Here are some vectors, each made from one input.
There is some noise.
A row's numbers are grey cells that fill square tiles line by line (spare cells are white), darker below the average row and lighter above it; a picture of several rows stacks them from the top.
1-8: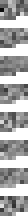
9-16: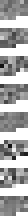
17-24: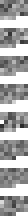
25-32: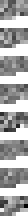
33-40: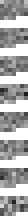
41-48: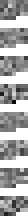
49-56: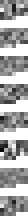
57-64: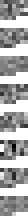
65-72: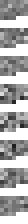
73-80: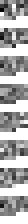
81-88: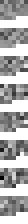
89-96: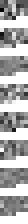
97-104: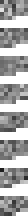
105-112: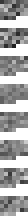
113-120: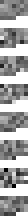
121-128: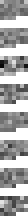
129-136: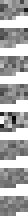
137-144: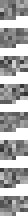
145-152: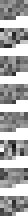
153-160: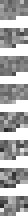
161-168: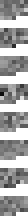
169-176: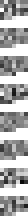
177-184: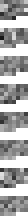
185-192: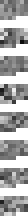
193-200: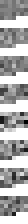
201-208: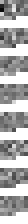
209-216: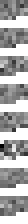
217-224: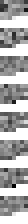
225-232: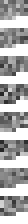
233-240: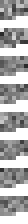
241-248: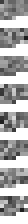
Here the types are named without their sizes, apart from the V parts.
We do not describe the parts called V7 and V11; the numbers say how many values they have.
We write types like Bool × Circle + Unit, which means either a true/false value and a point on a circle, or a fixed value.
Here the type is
Bool × V7 × V11 + Label.
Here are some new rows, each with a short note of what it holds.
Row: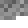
a label
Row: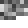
a label
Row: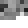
a true/false value, a value of V7 and a value of V11
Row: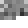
a true/false value, a value of V7 and a value of V11
